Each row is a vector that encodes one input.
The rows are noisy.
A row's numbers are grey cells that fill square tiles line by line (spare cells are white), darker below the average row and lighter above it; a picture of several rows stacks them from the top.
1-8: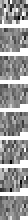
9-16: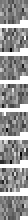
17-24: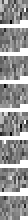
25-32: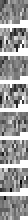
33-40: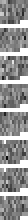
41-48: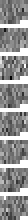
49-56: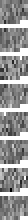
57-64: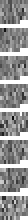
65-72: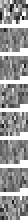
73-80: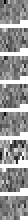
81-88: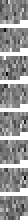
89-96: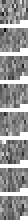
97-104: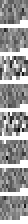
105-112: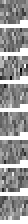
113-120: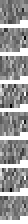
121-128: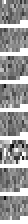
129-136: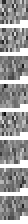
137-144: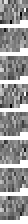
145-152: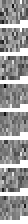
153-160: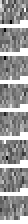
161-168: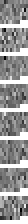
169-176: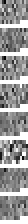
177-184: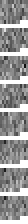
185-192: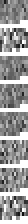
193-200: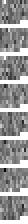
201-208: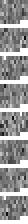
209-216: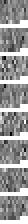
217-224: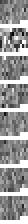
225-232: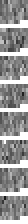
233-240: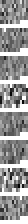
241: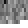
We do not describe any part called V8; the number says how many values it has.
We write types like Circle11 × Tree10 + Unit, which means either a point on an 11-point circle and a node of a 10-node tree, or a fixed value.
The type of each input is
Bool × (Line6 + List3(V8)) + Line5.
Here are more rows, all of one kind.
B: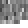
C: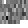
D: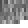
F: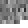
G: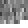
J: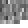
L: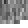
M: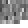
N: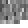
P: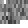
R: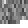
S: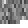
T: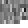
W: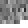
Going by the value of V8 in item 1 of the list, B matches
C, J, M and N.
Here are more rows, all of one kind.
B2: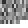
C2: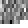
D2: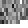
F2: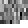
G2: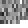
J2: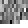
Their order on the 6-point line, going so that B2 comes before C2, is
D2, F2, G2, J2, B2, C2.
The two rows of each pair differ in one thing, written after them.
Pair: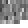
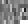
the value of V8 in item 1 of the list
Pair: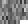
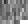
the true/false value
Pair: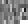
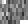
the true/false value
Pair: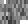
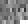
the true/false value
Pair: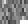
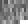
the true/false value
